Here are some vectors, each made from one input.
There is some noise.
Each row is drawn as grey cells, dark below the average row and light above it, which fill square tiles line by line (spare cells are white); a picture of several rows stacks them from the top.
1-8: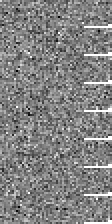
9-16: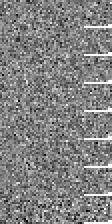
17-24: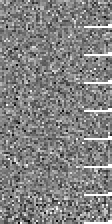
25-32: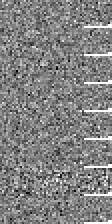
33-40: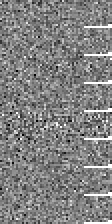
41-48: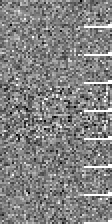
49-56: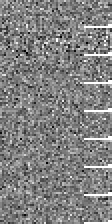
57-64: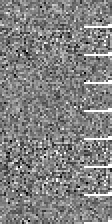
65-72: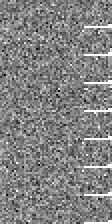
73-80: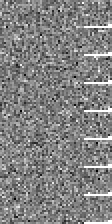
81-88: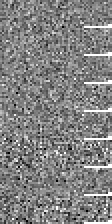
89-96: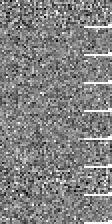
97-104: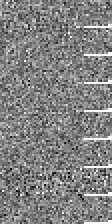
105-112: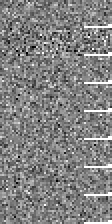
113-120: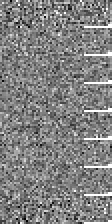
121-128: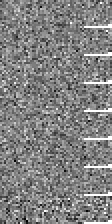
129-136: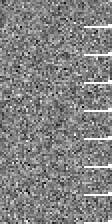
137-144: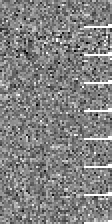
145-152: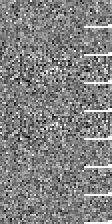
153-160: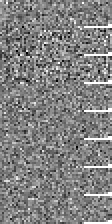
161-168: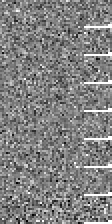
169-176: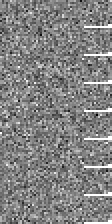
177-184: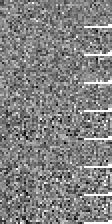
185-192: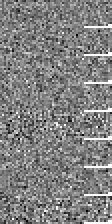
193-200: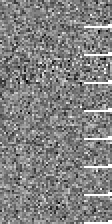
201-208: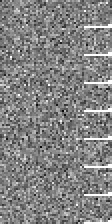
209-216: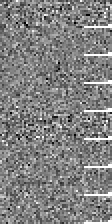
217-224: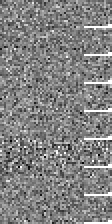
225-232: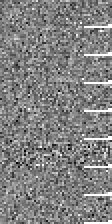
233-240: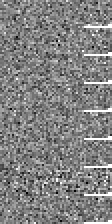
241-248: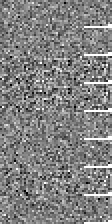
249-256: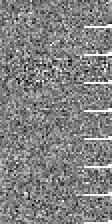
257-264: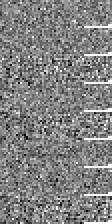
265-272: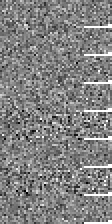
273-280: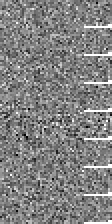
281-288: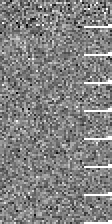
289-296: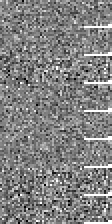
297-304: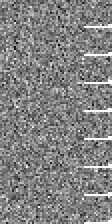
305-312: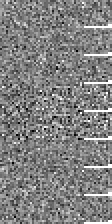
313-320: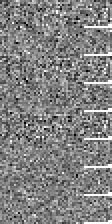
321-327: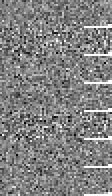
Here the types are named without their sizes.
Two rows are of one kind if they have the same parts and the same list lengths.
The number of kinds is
3.
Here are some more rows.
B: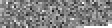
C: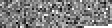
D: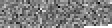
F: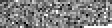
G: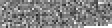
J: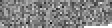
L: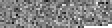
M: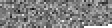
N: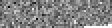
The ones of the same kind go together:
B, L, M
C, F
D, G, J, N

